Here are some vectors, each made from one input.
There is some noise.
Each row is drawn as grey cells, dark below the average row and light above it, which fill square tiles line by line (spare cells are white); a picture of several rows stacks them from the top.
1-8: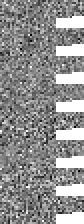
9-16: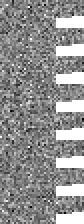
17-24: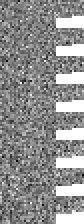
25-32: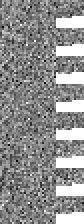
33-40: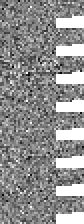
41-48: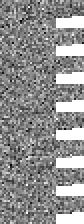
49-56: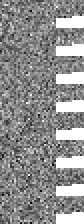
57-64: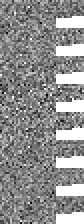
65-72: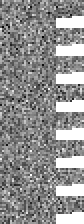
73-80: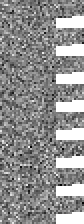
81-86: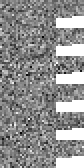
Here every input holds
either a point on an 11-point line, or a node of an 11-node tree.
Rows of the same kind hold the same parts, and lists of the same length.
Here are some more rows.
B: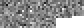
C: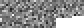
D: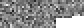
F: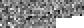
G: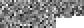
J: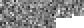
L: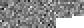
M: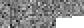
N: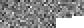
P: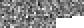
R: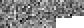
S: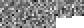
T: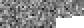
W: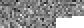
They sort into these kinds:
B, C, J, L, M, N, T, W
D, F, G, P, R, S

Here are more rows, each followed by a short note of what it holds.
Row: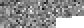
a node of an 11-node tree
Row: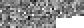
a point on an 11-point line
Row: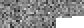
a node of an 11-node tree
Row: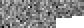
a point on an 11-point line
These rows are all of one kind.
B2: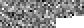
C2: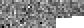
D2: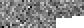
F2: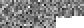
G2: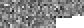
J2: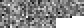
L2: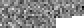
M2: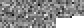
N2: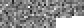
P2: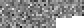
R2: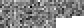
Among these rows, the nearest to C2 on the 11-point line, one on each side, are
D2 and R2.
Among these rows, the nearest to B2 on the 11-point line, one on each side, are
G2 and L2.
